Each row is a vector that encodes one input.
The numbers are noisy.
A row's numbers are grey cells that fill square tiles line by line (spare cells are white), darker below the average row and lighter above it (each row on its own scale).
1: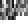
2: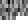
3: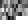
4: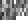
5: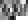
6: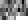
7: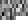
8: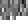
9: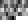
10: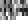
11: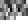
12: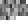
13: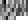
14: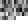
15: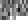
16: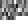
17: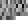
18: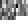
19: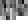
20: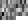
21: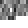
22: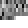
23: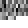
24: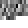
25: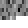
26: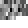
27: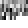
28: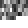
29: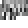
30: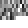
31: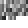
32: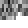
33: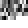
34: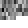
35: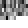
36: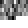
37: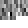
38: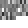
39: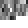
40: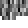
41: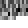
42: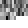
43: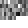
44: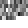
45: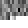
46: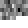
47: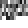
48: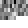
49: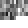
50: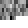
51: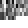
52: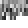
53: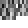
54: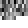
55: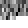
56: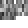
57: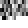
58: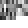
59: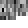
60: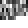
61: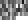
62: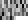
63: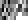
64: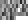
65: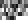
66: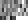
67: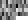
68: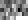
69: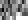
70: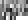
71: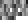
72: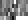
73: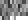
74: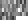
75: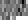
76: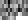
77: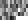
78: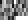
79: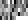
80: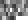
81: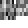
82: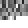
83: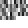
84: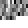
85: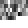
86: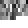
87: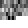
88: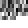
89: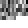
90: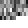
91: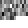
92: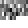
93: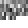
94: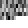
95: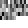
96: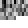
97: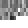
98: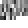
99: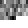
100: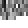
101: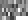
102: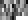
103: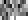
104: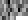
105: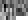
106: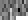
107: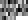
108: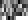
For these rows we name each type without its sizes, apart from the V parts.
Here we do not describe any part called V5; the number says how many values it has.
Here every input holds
a list of items, each a true/false value and a value of V5.
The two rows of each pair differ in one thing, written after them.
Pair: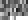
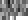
the true/false value in item 1 of the list
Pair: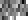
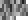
the value of V5 in item 1 of the list
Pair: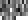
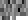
the true/false value in item 1 of the list
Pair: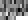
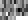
the value of V5 in item 2 of the list
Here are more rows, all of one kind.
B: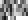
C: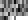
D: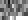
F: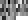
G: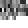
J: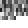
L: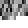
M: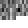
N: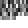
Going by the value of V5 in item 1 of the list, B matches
J and L.
